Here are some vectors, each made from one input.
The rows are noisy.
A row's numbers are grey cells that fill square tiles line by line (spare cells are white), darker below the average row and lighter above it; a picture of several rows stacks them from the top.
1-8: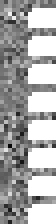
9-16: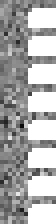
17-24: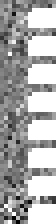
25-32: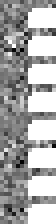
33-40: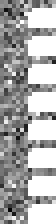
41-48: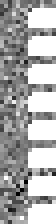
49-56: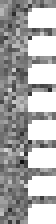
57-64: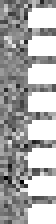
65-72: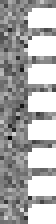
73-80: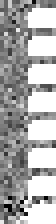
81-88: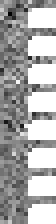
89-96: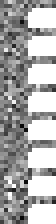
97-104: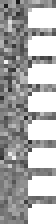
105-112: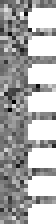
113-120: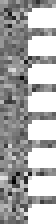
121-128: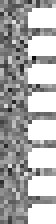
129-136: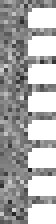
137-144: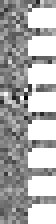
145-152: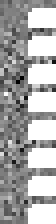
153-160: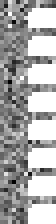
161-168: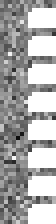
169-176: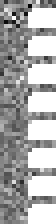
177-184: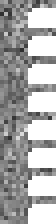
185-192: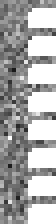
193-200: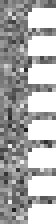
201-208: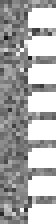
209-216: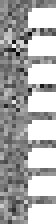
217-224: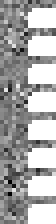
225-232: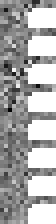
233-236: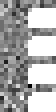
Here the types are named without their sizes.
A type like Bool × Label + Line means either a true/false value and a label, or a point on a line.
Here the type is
List(Line).
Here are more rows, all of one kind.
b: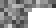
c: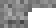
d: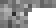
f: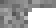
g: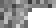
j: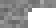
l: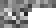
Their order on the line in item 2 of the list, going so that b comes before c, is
d, b, j, f, g, c, l.
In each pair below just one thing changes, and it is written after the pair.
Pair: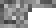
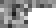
the place on the line in item 1 of the list
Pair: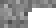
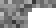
the place on the line in item 2 of the list
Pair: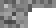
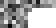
the place on the line in item 1 of the list
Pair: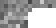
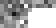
the place on the line in item 1 of the list
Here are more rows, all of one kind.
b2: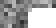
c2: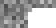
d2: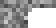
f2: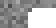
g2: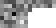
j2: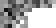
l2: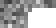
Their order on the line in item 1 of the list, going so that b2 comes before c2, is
g2, b2, j2, l2, f2, c2, d2.
